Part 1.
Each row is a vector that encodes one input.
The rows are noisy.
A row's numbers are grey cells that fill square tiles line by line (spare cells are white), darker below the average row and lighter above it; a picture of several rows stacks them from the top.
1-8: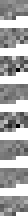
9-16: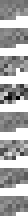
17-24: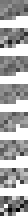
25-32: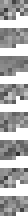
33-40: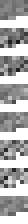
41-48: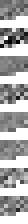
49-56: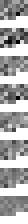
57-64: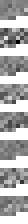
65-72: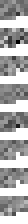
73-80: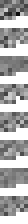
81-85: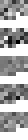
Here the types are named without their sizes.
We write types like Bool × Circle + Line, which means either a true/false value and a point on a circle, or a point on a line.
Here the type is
Bool × Bool × Bool × Bool × Line.
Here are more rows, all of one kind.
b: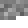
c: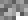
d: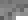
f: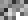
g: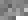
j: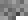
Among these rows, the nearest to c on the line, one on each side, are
b and d.
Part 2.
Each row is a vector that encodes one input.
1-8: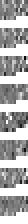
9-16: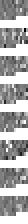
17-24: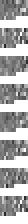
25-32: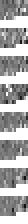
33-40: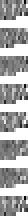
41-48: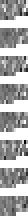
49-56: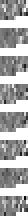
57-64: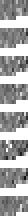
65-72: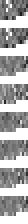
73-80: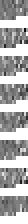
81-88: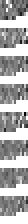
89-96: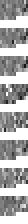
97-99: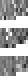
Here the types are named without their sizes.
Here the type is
List(Line).
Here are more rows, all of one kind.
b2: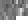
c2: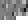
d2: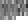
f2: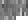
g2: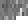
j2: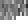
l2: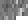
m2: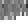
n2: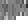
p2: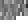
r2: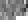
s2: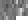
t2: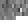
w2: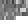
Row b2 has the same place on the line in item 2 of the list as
n2, s2 and w2.
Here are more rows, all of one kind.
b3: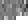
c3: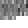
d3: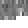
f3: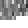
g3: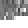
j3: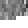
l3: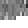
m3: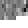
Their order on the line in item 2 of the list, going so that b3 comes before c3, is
f3, m3, j3, b3, l3, d3, g3, c3.
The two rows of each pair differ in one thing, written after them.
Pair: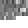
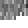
the place on the line in item 1 of the list
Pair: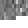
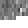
the place on the line in item 2 of the list
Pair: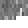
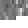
the place on the line in item 2 of the list
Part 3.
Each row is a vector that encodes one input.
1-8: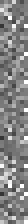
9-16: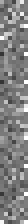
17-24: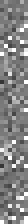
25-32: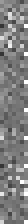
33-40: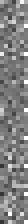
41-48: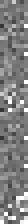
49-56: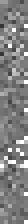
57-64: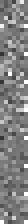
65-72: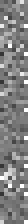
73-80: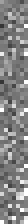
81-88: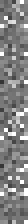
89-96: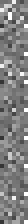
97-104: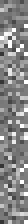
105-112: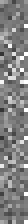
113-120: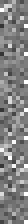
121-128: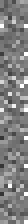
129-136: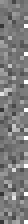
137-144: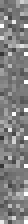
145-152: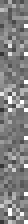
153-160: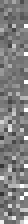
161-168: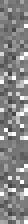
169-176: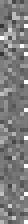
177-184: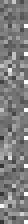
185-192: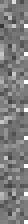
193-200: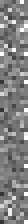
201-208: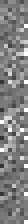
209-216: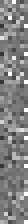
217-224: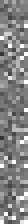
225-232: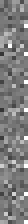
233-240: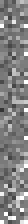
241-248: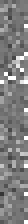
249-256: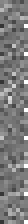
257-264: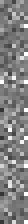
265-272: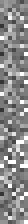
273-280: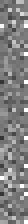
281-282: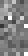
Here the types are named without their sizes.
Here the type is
Bool × Bool × Bool × Bool + Circle + Unit.
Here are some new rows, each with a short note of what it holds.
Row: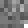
a fixed value
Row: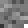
four true/false values
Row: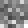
a point on a circle
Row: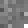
a point on a circle
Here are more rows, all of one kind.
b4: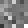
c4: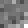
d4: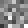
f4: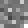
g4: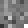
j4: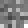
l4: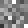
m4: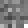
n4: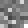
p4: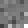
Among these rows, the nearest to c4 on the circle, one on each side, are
b4 and d4.
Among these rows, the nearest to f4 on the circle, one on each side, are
g4 and n4.
